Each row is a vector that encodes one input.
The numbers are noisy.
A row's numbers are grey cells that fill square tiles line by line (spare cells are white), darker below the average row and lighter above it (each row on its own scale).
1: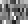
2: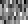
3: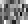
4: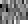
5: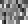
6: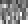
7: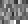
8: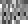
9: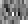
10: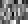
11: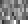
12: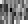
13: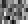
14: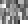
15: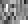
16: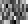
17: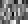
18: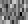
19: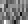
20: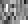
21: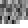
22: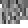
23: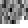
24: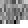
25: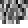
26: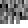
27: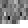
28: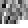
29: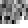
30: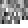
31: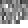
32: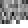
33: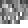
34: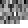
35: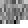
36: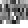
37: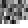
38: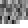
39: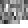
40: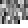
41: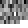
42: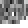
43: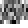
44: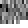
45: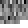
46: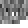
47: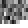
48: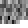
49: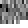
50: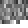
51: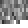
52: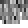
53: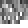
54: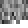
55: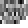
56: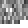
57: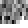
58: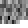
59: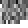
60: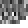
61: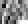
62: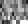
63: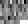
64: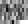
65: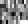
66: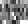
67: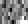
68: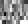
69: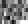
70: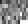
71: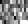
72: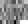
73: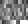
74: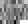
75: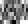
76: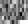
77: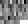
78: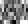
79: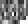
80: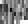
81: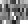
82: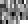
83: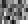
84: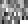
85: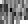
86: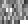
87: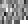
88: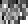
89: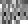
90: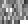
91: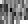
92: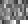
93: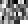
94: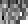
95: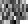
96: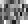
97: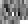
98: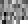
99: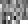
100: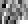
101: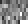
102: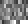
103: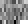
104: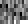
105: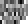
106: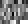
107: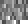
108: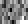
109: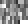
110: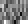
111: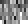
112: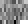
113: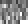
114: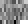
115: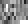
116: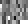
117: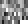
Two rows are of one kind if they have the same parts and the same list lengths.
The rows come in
2 kinds.
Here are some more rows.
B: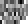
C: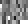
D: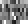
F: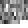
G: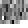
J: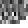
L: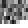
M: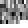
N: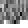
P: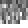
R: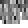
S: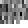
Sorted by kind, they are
B, D, G, J, L, M, N, S
C, F, P, R

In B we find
two labels (each one of 6).
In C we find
one of 6 labels and a point on an 8-point line.
